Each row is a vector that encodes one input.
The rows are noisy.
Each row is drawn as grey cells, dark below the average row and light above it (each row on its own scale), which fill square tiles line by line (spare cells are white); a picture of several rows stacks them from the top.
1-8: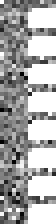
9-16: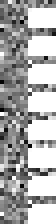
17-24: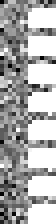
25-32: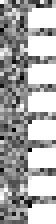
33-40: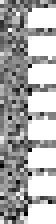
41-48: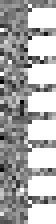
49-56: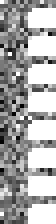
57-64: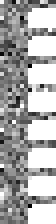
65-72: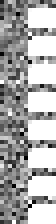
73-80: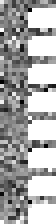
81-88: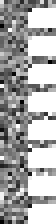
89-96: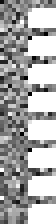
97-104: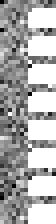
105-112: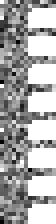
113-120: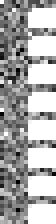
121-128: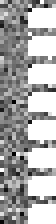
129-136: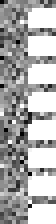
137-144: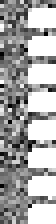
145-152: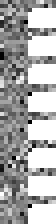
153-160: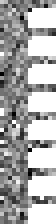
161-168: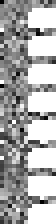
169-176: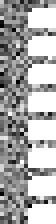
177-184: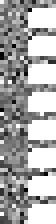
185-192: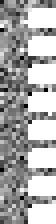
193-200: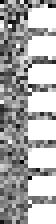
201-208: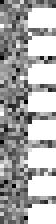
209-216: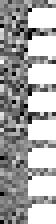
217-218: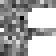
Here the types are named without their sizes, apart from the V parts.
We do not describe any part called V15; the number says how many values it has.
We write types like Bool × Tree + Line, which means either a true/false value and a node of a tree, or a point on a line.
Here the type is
Bool × V15 + Label.
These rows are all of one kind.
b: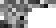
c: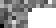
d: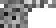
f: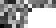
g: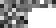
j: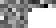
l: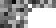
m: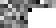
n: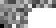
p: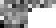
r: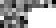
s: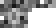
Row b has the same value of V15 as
f, j, l and n.
